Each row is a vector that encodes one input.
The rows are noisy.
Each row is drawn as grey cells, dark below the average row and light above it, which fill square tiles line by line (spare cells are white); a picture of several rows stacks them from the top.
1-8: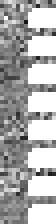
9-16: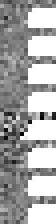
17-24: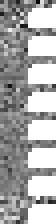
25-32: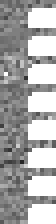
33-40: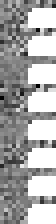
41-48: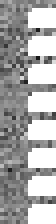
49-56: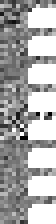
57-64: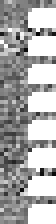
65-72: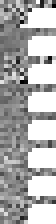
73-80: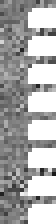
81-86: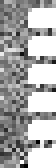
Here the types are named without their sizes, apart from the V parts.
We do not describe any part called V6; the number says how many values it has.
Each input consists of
a true/false value, together with either a point on a line, or a value of V6.
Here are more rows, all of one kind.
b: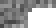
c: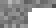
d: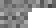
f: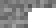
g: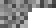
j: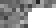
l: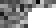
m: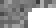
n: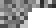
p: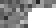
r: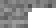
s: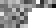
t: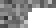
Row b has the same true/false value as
c, m and s.
